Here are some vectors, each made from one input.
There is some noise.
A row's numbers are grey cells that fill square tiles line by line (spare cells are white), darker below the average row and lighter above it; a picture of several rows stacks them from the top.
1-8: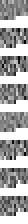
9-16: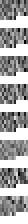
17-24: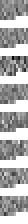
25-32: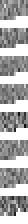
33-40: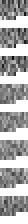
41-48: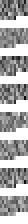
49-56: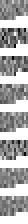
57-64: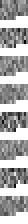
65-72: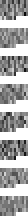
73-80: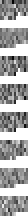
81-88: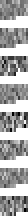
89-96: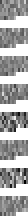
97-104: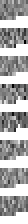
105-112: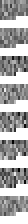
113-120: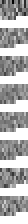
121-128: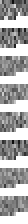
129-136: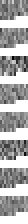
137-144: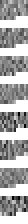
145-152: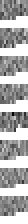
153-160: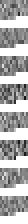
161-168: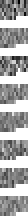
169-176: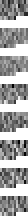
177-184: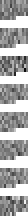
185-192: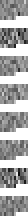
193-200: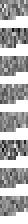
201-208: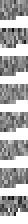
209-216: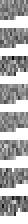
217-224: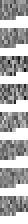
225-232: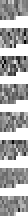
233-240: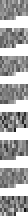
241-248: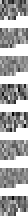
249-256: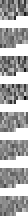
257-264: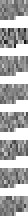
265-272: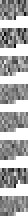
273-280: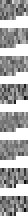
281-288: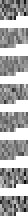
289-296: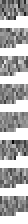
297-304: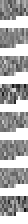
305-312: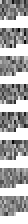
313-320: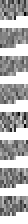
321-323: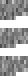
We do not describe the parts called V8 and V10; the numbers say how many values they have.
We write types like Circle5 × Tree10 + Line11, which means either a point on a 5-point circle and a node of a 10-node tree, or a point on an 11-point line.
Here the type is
(Bool × Bool × Bool × Bool + Unit) × V10 + Line16 × V8.
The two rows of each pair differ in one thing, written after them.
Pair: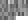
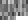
the value of V10
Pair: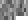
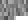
one of the four true/false values
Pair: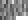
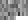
one of the four true/false values
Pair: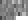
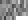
the value of V10
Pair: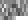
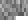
the value of V10
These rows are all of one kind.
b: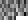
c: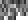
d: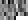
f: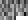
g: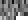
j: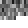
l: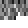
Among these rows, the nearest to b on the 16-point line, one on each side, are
d and f.
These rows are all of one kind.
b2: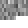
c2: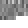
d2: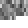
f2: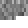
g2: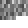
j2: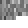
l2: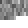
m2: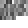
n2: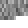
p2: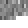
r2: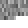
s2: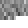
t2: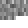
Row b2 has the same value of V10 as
c2, d2, n2 and r2.
